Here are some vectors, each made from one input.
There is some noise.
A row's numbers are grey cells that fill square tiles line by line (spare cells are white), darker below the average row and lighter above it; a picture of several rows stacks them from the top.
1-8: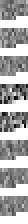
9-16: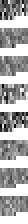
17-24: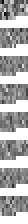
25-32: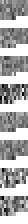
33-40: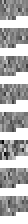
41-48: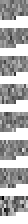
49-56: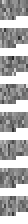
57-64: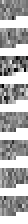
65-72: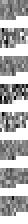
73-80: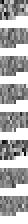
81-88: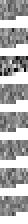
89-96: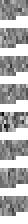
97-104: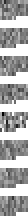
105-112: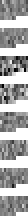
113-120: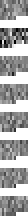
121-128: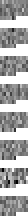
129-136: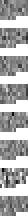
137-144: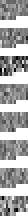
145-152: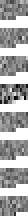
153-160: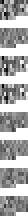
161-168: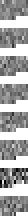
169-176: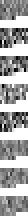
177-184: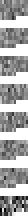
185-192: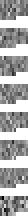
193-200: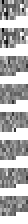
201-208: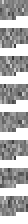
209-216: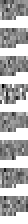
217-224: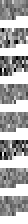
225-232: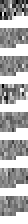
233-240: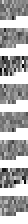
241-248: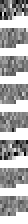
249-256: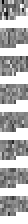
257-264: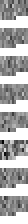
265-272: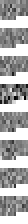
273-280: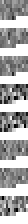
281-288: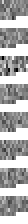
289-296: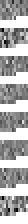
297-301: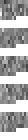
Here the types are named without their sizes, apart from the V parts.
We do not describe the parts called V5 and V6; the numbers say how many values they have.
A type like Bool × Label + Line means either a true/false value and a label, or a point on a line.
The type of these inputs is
Bool × Bool × Bool + Line × (Tree + Unit) × V5 × V6.
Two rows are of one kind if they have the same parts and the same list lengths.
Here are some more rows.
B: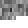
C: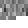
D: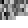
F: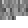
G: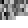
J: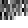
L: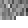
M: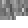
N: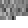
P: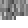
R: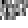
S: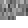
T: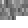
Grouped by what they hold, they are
B, C, L, P, S
D, G, J, R
F, M, N, T

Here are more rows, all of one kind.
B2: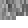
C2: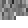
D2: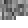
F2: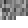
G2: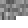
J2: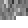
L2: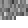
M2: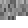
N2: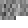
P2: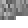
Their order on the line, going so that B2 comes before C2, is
M2, F2, P2, G2, B2, N2, J2, L2, C2, D2.
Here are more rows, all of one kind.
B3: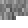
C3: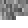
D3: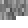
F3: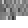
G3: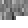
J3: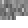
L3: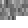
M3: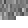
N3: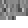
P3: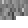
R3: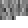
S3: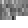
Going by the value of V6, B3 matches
C3 and N3.
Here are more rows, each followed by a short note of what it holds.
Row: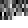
three true/false values
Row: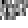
three true/false values
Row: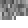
a point on a line, a node of a tree, a value of V5 and a value of V6
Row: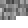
a point on a line, a node of a tree, a value of V5 and a value of V6
